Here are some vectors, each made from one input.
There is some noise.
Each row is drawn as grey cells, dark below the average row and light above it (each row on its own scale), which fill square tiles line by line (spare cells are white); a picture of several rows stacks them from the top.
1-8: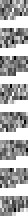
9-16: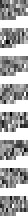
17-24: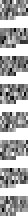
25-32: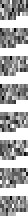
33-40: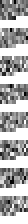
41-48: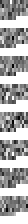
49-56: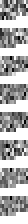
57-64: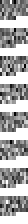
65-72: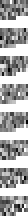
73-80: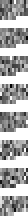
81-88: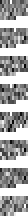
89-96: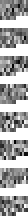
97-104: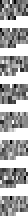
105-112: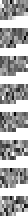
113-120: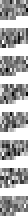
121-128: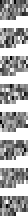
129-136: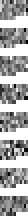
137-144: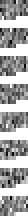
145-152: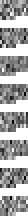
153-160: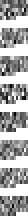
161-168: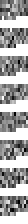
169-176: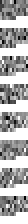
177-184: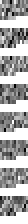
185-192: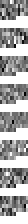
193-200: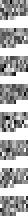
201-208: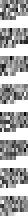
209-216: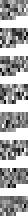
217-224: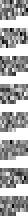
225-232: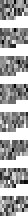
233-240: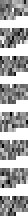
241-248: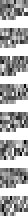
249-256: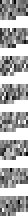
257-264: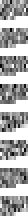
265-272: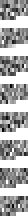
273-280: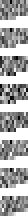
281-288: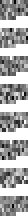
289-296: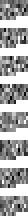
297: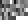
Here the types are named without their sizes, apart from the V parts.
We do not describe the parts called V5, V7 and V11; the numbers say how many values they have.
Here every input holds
either two labels and a value of V5, or three true/false values, a value of V7 and a value of V11.
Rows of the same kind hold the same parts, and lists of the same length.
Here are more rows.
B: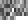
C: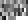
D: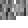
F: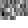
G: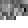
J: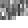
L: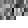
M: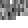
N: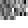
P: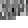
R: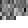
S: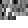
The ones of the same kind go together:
B, D, F, G, N, R, S
C, J, L, M, P

